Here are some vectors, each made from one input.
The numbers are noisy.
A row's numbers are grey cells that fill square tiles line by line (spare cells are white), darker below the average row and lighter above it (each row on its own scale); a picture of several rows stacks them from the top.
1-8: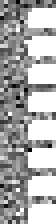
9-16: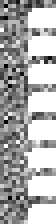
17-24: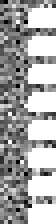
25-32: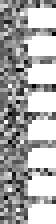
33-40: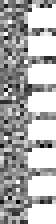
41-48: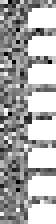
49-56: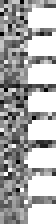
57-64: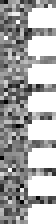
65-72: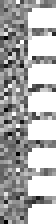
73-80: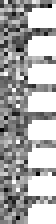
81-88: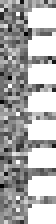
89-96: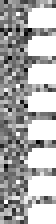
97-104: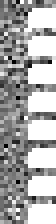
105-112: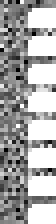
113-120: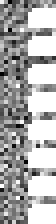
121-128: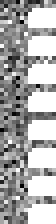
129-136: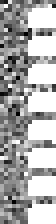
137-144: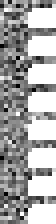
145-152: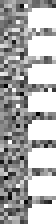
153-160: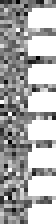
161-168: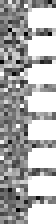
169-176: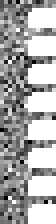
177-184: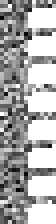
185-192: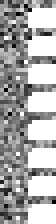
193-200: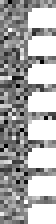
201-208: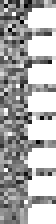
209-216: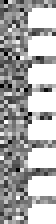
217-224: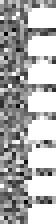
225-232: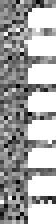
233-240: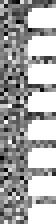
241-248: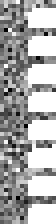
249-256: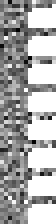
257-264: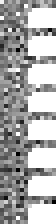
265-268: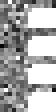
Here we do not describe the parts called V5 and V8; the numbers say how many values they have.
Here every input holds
a true/false value and a value of V8, together with either a node of an 11-node tree, or a value of V5.
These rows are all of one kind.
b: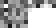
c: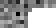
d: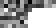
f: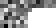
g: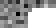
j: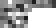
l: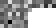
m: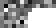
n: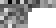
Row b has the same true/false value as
j and l.
